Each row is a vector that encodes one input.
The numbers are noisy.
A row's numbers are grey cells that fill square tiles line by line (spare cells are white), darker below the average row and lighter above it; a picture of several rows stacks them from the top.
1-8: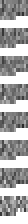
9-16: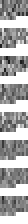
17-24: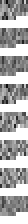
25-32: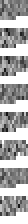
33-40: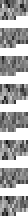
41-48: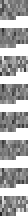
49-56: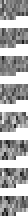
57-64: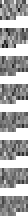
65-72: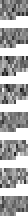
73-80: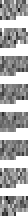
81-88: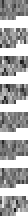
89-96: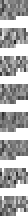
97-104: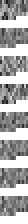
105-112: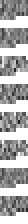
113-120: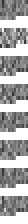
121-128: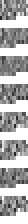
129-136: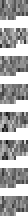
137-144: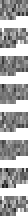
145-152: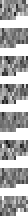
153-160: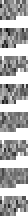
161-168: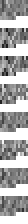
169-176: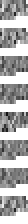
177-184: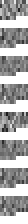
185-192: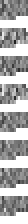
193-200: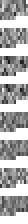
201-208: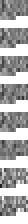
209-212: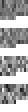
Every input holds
either a point on a 6-point circle, or a point on an 11-point line, or a point on a 17-point line.
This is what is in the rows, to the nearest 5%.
About 15% of them hold a point on a 6-point circle. About 25% of them hold a point on an 11-point line. The rest hold a point on a 17-point line.
